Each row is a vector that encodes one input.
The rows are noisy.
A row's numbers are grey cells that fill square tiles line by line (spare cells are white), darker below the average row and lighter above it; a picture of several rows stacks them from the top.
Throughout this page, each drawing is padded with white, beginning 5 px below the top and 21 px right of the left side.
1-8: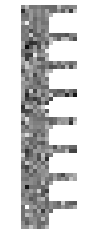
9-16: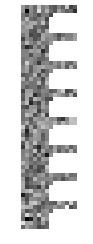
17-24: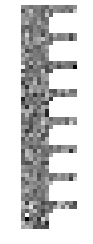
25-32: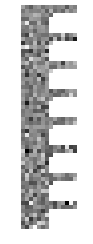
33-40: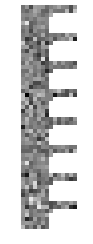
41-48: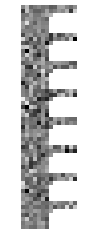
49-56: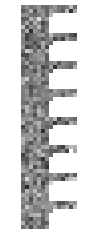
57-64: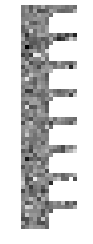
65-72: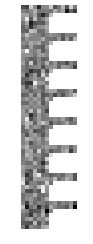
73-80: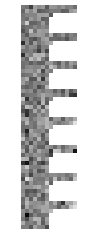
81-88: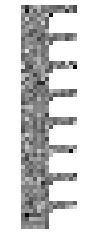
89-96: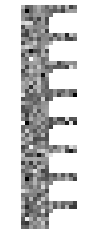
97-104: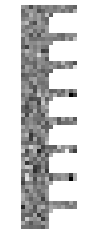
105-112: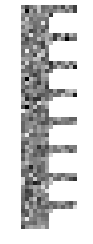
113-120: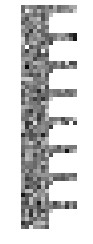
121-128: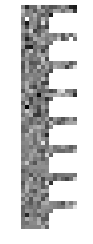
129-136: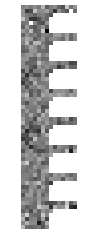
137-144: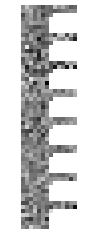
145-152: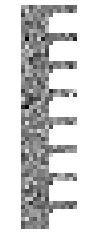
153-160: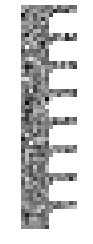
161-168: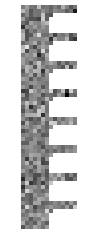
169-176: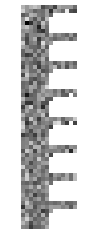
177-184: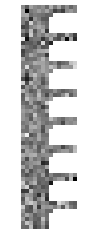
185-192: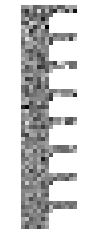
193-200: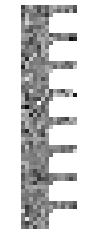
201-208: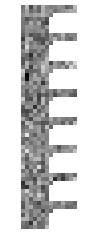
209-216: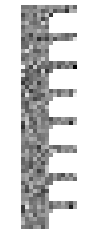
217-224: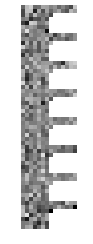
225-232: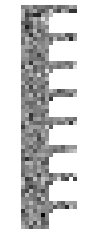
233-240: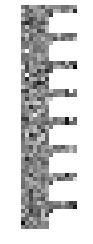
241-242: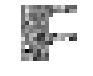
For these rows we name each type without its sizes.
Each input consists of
two labels, together with either a label, or a point on a line.
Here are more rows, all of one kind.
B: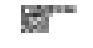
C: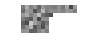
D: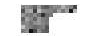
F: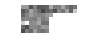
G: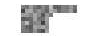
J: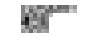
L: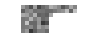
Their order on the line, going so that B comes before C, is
B, F, D, L, G, C, J.
